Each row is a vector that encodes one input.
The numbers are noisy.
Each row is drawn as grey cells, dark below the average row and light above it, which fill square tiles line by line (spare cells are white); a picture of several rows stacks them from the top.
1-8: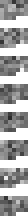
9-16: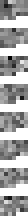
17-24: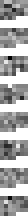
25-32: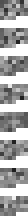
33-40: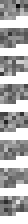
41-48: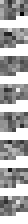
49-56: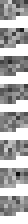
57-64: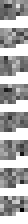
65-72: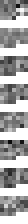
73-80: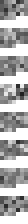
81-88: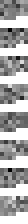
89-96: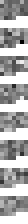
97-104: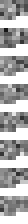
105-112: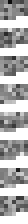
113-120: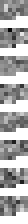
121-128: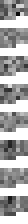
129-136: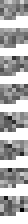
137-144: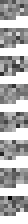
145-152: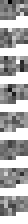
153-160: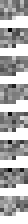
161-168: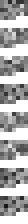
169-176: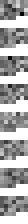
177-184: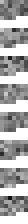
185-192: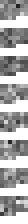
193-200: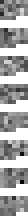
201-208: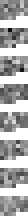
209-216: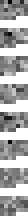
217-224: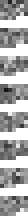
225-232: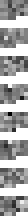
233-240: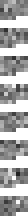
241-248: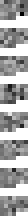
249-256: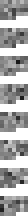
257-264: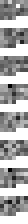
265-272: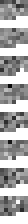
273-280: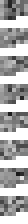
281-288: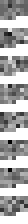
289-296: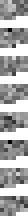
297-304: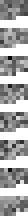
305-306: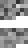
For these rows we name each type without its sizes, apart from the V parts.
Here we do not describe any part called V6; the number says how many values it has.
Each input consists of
either a point on a line and a value of V6, or three true/false values.
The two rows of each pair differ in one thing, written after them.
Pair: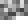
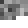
the value of V6
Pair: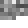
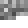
the value of V6
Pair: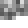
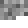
the value of V6
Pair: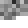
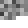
the place on the line
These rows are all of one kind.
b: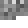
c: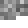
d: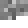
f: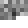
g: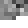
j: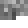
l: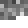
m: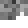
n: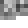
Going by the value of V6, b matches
c, g and n.
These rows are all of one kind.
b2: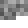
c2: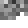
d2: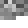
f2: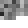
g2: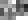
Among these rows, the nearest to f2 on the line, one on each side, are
b2 and c2.
